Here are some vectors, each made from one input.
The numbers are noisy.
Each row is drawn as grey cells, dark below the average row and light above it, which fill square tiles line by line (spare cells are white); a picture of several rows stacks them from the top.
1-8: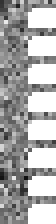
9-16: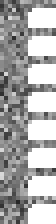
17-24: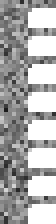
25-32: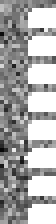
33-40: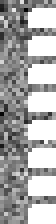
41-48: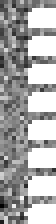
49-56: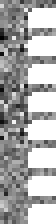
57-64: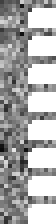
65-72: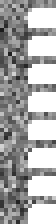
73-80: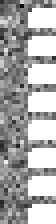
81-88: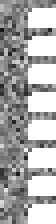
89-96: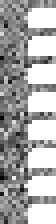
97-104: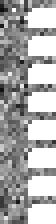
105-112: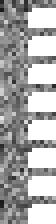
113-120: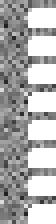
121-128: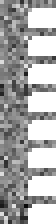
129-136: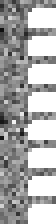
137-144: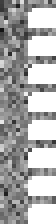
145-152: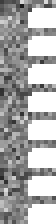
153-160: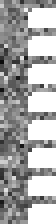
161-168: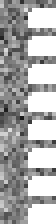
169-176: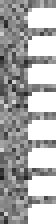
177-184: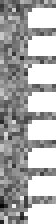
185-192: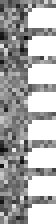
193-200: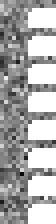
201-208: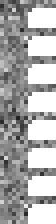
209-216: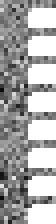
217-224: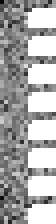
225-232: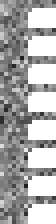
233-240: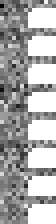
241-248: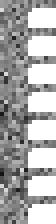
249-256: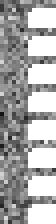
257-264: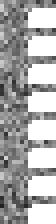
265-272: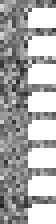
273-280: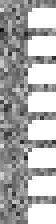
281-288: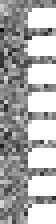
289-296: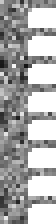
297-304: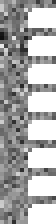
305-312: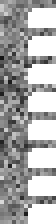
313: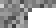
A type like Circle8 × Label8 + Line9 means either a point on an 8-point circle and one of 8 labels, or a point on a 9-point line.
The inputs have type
Bool × Bool × Bool × Bool + Tree14.
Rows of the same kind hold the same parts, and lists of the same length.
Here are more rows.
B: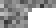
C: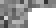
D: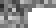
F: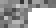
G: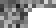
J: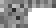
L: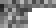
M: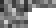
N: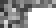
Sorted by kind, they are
B, C, F, J
D, G, L, M, N

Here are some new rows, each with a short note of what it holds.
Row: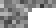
four true/false values
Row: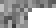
four true/false values
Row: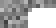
four true/false values
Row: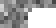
four true/false values
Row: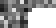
a node of a 14-node tree
